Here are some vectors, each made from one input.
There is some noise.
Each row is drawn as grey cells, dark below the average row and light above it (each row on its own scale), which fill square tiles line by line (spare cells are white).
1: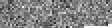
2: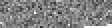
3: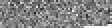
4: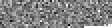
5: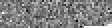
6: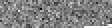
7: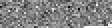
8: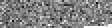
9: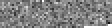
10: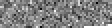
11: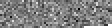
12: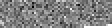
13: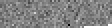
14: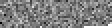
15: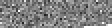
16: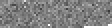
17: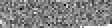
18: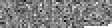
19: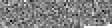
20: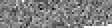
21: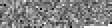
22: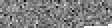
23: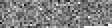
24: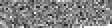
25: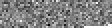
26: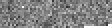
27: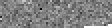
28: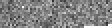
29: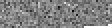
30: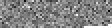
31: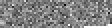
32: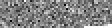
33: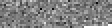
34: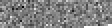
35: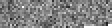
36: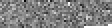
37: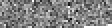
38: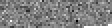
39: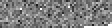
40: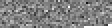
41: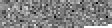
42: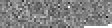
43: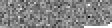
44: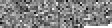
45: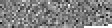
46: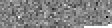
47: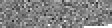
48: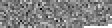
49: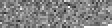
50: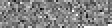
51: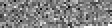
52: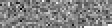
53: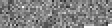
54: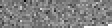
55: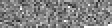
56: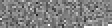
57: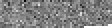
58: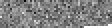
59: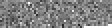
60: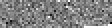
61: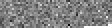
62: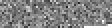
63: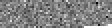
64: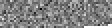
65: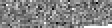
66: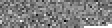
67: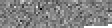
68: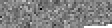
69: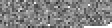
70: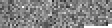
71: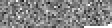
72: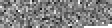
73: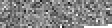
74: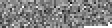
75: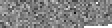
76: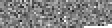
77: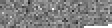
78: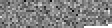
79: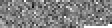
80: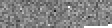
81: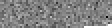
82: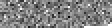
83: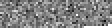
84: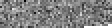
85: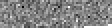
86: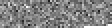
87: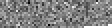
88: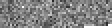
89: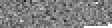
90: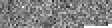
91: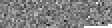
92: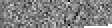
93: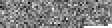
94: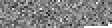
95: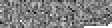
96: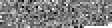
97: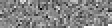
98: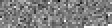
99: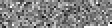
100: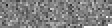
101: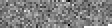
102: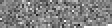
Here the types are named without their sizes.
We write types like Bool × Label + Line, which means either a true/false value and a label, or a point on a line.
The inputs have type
Label × Label × (Tree + Unit) + Unit.
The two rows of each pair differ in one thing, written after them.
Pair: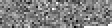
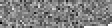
one of the two labels
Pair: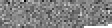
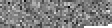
the node of the tree
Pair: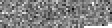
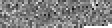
the node of the tree
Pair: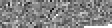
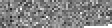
one of the two labels
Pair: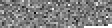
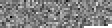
the node of the tree
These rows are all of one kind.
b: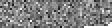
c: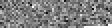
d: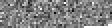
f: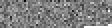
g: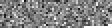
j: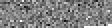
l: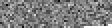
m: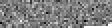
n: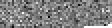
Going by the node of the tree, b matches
c, g and m.
